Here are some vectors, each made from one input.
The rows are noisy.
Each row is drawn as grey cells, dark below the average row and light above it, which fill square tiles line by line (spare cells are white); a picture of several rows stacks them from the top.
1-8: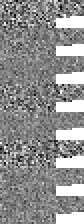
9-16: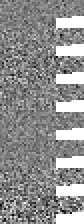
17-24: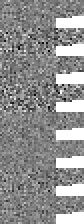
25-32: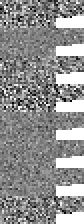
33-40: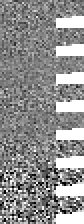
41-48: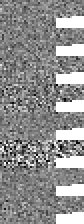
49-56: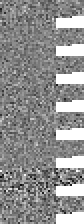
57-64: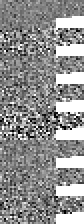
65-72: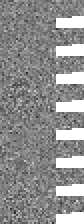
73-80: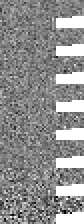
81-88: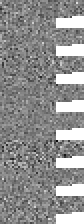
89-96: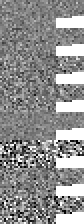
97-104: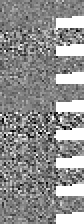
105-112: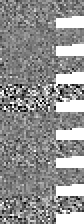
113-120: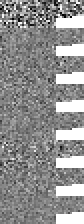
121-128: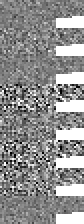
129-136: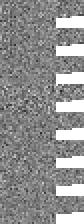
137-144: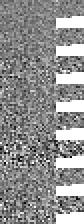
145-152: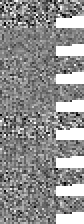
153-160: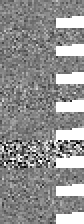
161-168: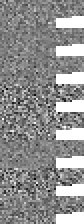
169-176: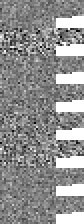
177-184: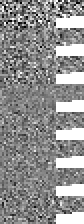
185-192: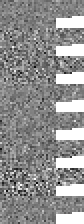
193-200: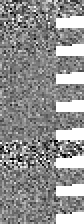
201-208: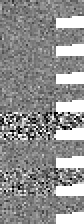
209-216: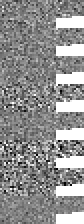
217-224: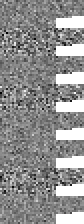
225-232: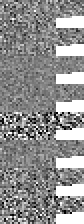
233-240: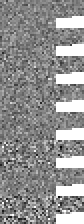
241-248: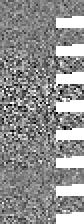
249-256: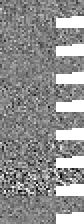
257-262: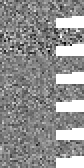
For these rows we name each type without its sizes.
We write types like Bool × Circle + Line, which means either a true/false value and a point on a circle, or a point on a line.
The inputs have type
(Circle × Circle + Unit) × Label.
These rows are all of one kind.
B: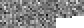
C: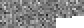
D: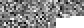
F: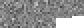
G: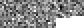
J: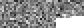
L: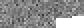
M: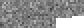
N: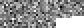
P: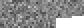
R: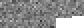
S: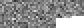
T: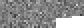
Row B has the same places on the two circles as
C, G and R.
